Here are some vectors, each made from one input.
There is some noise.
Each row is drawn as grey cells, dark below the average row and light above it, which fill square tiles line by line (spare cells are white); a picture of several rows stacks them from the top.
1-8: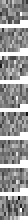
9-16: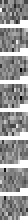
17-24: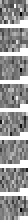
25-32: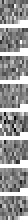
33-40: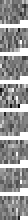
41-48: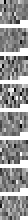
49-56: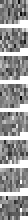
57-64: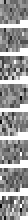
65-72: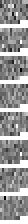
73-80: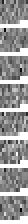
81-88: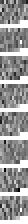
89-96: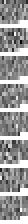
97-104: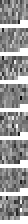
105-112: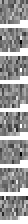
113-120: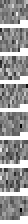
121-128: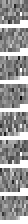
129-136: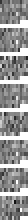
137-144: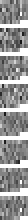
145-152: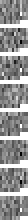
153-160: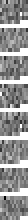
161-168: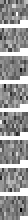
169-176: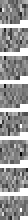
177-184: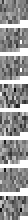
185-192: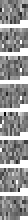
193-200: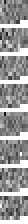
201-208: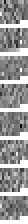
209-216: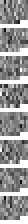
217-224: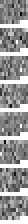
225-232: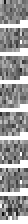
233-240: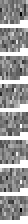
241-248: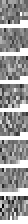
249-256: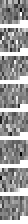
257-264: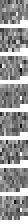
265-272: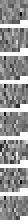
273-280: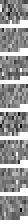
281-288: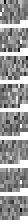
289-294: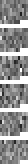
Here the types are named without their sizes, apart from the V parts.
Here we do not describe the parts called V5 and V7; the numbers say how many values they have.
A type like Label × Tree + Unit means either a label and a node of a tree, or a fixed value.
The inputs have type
(Line × (Tree + Unit) + V7) × V5.
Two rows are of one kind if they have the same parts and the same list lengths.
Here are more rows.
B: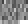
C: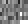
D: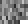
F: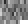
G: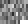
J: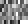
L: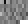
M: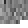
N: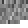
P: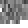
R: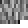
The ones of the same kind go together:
B, G
C, F, J, L, M, P
D, N, R

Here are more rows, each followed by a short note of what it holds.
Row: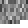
a point on a line, a node of a tree and a value of V5
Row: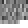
a value of V5 and a value of V7
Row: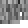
a point on a line and a value of V5
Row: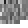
a value of V5 and a value of V7
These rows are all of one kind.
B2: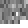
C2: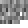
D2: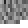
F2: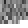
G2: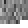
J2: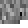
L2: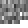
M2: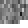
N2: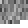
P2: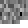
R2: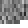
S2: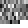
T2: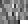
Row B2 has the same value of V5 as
S2 and T2.
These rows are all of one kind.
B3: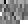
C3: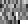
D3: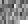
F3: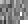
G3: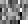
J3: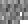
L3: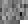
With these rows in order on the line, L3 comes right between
C3 and G3.
